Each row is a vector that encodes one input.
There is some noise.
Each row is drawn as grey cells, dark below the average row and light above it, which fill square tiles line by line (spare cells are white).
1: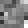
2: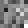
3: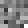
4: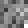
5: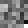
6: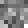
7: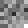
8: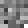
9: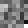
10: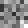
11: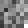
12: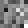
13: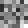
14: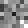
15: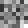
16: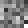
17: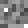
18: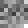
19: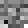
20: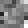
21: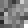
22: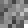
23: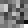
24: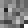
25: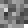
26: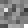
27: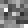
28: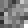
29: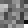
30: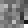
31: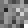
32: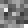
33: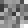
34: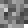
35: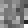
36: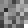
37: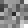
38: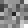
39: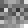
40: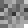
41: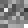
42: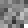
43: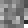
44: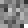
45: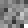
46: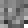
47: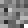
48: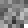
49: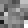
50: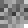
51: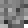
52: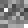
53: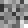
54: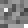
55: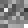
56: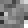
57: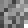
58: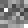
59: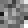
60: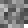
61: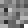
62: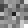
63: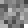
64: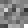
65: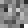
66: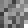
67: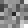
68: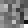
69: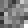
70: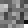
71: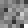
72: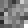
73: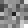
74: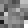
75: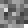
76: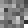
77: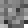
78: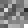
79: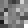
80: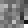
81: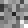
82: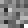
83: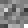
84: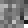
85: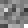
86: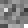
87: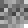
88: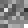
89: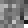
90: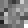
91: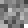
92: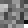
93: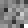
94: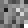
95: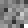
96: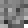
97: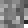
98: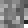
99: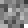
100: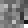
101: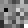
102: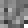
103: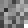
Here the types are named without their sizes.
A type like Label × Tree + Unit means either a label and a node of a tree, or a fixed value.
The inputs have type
Line.
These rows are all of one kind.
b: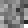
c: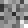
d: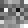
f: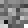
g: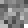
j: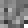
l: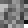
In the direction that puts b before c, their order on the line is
g, f, j, b, l, d, c.
